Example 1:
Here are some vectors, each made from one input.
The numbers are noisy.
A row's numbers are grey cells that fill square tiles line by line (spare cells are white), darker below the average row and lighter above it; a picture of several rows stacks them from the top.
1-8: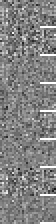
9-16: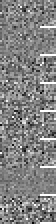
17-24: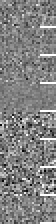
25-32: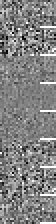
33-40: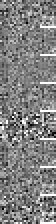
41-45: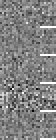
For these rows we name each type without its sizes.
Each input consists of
a list of points on a line.
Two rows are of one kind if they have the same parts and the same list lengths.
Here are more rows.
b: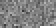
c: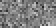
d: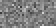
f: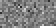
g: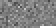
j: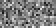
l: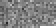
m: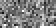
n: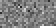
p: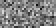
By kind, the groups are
b, d, f, g, j, l, n
c
m, p

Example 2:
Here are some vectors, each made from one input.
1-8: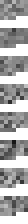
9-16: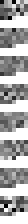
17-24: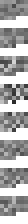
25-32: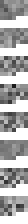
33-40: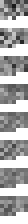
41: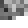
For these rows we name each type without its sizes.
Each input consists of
either a label, or three true/false values.
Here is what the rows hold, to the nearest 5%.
About 30% of them hold a label. The rest hold three true/false values.
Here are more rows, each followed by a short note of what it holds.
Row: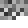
three true/false values
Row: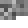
three true/false values
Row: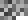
three true/false values
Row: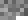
a label
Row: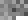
a label
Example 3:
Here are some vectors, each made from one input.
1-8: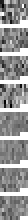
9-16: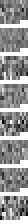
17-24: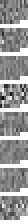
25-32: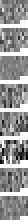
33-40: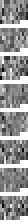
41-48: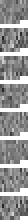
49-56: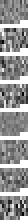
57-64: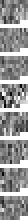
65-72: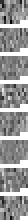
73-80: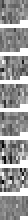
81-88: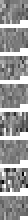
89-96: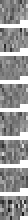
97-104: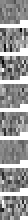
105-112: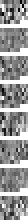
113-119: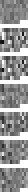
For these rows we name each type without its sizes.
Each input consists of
either a fixed value, or a point on each of two lines, or four true/false values.
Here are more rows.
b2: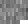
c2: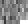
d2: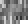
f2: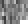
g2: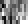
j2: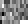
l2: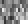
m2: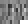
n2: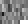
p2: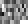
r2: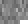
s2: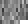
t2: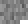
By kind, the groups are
b2, c2, d2, f2, g2, l2, p2, r2, t2
j2, s2
m2, n2

